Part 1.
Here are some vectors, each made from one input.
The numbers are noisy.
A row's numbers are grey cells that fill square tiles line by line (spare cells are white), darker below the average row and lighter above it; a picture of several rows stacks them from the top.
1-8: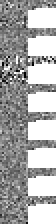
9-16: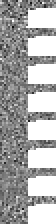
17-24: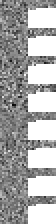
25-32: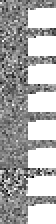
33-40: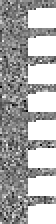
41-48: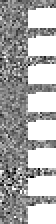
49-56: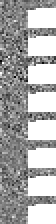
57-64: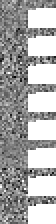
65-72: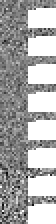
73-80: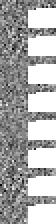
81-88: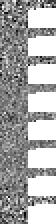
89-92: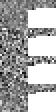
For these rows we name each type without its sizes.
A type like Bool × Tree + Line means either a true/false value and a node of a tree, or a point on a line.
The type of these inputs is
Tree.
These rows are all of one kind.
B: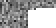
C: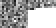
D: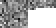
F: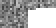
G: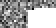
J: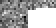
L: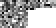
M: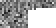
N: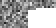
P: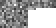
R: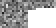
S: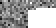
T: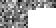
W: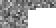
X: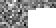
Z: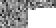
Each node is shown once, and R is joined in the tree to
G and N.
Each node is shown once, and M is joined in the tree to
W and X.
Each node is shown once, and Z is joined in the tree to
T.
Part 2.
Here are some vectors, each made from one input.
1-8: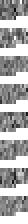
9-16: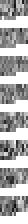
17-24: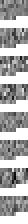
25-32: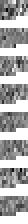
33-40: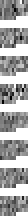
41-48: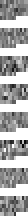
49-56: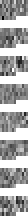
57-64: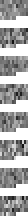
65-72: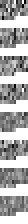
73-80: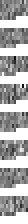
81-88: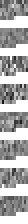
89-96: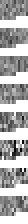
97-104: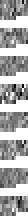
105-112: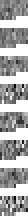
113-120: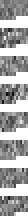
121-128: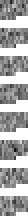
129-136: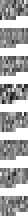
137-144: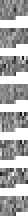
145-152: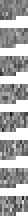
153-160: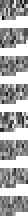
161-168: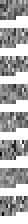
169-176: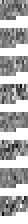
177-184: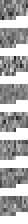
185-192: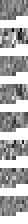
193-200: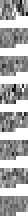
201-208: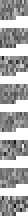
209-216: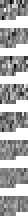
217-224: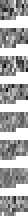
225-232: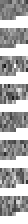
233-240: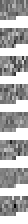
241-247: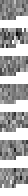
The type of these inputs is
Tree11.
